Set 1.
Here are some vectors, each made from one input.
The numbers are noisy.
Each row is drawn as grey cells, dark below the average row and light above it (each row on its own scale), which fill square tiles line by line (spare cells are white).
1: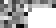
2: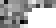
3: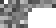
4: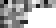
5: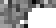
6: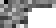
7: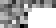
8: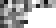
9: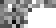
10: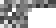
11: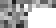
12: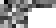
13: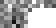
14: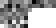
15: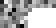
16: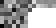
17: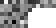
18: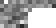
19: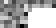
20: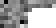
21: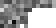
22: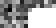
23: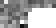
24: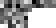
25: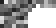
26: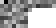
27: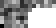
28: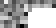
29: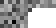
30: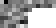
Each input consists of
a point on a 6-point line.
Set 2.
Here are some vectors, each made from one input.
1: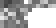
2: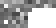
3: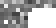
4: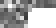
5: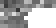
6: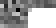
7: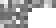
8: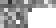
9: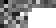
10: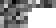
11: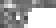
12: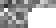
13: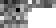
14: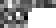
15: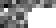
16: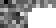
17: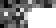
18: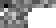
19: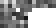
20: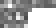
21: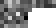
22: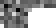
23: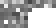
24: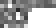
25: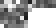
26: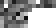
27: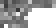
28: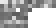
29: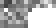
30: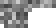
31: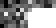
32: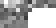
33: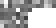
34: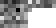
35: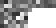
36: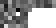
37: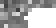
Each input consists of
a point on a 5-point line.
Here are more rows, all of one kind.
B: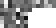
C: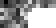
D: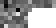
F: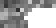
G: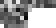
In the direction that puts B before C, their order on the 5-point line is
G, D, F, B, C.
